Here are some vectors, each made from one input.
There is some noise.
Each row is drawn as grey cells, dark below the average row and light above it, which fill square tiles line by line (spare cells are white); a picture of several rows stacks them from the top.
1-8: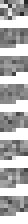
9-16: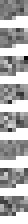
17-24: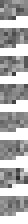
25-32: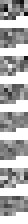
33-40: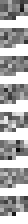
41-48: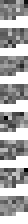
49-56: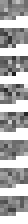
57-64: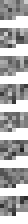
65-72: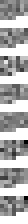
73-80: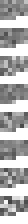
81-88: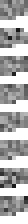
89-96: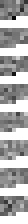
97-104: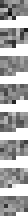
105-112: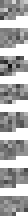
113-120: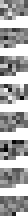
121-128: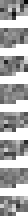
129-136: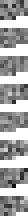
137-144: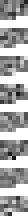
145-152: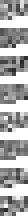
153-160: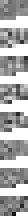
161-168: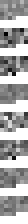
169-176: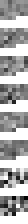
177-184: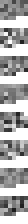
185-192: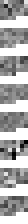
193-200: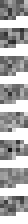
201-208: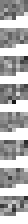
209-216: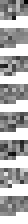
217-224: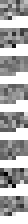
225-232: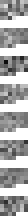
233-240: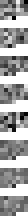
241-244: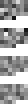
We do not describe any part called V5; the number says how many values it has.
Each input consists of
either a point on each of two 11-point circles, or a node of a 12-node tree and a value of V5.
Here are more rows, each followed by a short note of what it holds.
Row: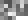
a point on each of two 11-point circles
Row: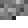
a point on each of two 11-point circles
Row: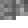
a node of a 12-node tree and a value of V5
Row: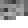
a point on each of two 11-point circles
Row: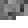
a point on each of two 11-point circles
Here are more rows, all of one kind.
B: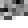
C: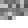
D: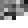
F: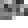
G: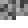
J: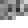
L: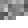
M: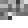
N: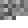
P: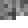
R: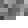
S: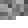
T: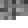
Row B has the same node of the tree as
F, L and M.
